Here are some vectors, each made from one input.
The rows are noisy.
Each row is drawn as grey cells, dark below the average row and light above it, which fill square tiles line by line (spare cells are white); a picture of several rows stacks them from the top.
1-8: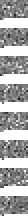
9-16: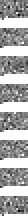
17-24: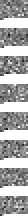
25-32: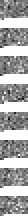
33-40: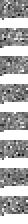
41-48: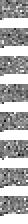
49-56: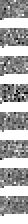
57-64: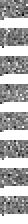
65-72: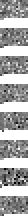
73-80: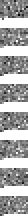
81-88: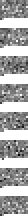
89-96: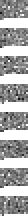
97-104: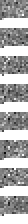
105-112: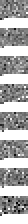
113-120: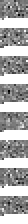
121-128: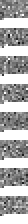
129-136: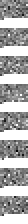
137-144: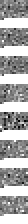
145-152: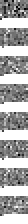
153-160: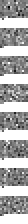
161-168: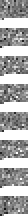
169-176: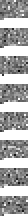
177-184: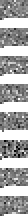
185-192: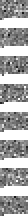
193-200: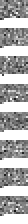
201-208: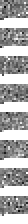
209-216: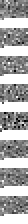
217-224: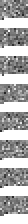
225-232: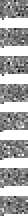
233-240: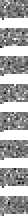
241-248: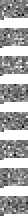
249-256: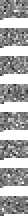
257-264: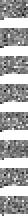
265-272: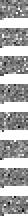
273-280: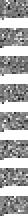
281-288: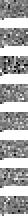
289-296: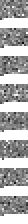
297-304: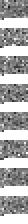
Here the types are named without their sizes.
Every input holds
a list of points on a line.
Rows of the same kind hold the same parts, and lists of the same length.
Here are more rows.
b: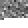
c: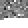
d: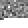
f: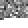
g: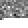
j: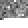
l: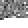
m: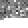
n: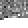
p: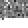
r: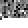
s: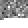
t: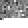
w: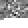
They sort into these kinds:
b, p
c, d, f, g, j, l, m, n, s, t, w
r

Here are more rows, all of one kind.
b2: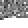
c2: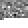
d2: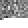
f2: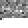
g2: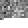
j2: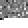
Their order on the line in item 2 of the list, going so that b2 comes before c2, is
b2, j2, d2, g2, f2, c2.
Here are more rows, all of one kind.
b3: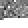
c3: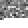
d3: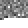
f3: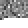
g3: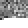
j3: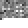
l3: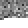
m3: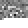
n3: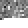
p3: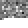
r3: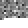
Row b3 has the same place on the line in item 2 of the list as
d3, f3, l3 and r3.
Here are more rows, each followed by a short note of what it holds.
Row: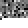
the empty list
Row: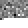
a list of two items
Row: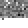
a list of one item
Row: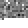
a list of one item
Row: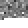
a list of one item
